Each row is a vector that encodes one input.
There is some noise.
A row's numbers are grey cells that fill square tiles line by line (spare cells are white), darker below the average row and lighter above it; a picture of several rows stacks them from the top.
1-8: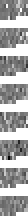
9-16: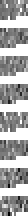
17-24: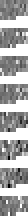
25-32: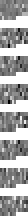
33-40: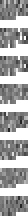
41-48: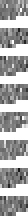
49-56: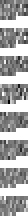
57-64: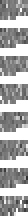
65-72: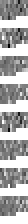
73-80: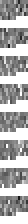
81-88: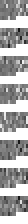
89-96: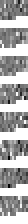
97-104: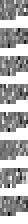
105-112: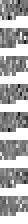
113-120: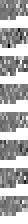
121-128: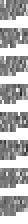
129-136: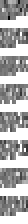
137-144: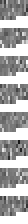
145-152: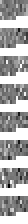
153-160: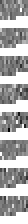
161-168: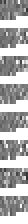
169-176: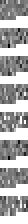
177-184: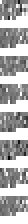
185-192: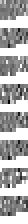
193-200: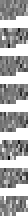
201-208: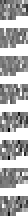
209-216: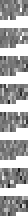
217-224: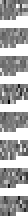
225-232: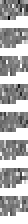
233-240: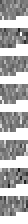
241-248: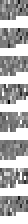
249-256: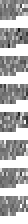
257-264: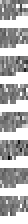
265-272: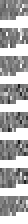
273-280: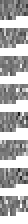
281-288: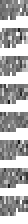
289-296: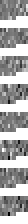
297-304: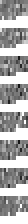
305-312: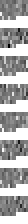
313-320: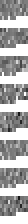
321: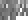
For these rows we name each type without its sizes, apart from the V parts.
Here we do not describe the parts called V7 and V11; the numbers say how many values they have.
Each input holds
either a value of V7 and a value of V11, or a list of points on a line.
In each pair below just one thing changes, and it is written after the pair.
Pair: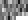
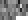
the value of V11
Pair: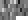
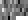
the value of V7
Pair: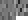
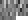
the value of V11
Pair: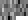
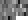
the value of V7
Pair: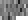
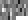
the value of V11
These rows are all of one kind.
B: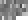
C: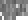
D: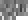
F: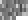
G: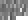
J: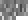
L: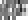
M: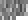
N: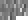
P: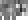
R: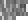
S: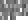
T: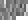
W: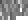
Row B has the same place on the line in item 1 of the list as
C, P and W.
